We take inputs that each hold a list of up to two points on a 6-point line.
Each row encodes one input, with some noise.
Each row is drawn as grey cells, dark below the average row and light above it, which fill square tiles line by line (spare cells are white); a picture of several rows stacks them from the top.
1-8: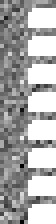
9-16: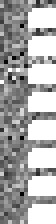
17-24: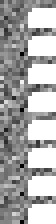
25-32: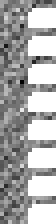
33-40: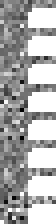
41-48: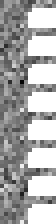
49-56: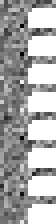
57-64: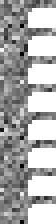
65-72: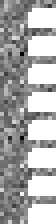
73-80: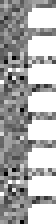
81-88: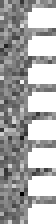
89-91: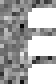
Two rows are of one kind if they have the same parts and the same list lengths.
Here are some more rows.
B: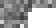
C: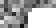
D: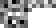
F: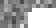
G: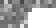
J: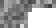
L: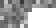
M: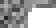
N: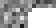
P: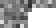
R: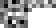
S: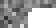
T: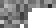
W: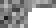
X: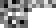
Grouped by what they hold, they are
B, F, G, J, L, M, P, S, T, W
C, N
D, R, X

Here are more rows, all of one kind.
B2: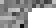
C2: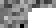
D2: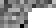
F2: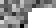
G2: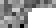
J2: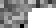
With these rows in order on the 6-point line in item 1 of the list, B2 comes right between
C2 and G2.
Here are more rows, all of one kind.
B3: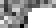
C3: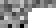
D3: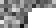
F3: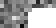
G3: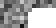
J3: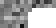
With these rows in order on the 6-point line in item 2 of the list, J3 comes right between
C3 and F3.
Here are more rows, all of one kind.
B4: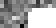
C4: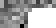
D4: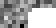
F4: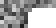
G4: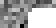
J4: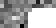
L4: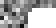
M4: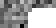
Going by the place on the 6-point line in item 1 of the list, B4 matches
C4 and J4.
